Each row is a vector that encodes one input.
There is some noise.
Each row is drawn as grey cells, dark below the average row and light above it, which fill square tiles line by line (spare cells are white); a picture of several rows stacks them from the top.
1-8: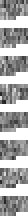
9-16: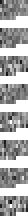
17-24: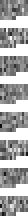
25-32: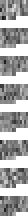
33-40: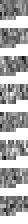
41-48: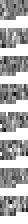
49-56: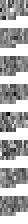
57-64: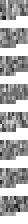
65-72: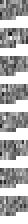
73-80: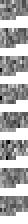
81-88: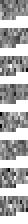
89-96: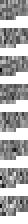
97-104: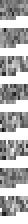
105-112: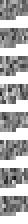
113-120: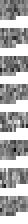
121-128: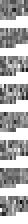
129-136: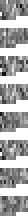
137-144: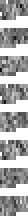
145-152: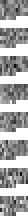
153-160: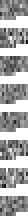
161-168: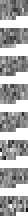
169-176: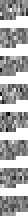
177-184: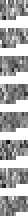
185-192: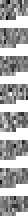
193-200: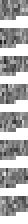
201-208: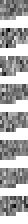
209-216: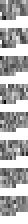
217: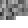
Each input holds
either three true/false values, or a list of up to two points on an 18-point line.
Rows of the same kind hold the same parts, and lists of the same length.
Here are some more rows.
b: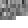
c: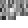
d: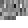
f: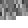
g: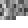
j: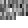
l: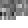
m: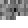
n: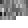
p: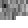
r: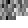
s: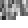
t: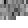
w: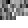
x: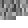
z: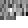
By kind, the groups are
b, d, g
c, j, s, z
f, l, m, n, p, t, x
r, w

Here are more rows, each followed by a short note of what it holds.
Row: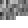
a list of one item
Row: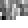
three true/false values
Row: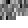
the empty list
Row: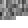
a list of one item
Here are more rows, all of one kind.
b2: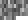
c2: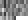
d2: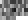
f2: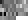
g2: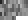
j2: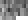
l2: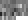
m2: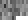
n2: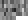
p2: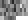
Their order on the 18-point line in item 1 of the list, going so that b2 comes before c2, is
g2, l2, f2, m2, p2, n2, d2, b2, c2, j2.
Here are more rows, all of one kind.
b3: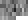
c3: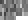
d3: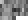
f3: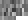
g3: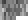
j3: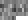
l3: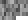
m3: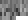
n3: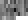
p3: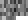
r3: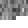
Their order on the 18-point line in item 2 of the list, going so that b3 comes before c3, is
j3, r3, d3, l3, g3, m3, n3, b3, f3, p3, c3.
